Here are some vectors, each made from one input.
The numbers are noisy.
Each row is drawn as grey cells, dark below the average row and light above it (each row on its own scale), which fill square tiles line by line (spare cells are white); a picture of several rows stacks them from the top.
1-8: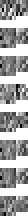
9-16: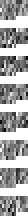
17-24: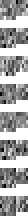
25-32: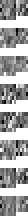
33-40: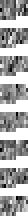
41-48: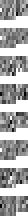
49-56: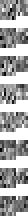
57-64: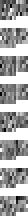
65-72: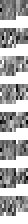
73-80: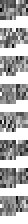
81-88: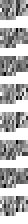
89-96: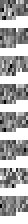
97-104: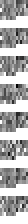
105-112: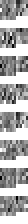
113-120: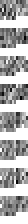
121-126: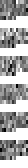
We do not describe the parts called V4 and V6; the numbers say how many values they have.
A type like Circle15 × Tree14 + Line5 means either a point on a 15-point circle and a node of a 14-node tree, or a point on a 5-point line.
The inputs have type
Bool × Bool × Bool × Bool × Line5 × (Unit + V4 × V6).
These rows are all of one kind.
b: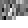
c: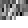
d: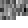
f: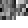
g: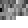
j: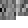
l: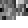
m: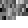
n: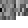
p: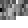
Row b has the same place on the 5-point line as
d, j, n and p.
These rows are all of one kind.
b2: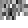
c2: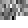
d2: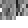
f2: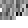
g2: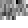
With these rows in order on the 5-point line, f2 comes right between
b2 and g2.
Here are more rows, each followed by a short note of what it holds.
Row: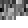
a point on a 5-point line and four true/false values
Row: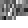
a point on a 5-point line and four true/false values
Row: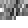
a point on a 5-point line, four true/false values, a value of V4 and a value of V6
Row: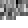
a point on a 5-point line, four true/false values, a value of V4 and a value of V6
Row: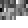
a point on a 5-point line and four true/false values
